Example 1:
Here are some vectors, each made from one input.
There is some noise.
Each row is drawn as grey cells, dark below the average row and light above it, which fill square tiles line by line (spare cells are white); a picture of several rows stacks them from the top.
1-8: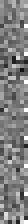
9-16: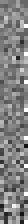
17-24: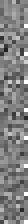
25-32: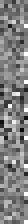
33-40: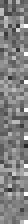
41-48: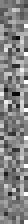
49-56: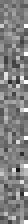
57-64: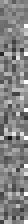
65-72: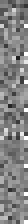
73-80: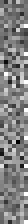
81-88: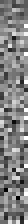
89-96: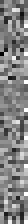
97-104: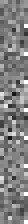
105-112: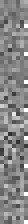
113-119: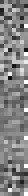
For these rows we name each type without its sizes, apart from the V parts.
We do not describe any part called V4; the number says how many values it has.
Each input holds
a node of a tree, a true/false value and a value of V4.
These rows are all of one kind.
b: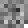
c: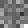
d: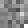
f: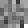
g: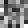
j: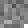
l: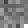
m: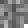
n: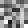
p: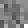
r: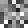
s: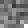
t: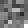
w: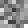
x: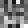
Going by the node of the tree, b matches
m, p, r and s.
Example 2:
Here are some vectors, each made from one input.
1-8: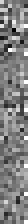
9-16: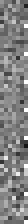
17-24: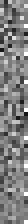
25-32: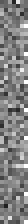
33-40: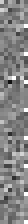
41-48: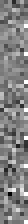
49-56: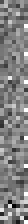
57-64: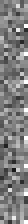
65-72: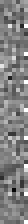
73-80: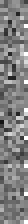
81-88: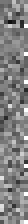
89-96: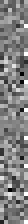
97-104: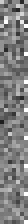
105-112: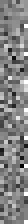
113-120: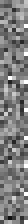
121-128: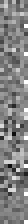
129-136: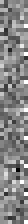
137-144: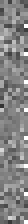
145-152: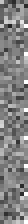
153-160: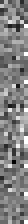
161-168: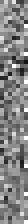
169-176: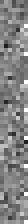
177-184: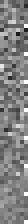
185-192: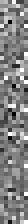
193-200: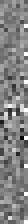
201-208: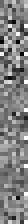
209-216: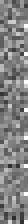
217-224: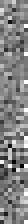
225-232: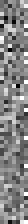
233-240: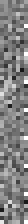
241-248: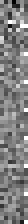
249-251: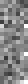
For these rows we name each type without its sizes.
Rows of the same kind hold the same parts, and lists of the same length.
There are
3 kinds of row.
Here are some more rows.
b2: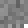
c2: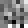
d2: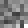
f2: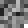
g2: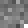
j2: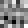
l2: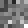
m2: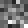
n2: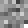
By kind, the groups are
b2, c2, d2, l2
f2, g2, j2, m2
n2

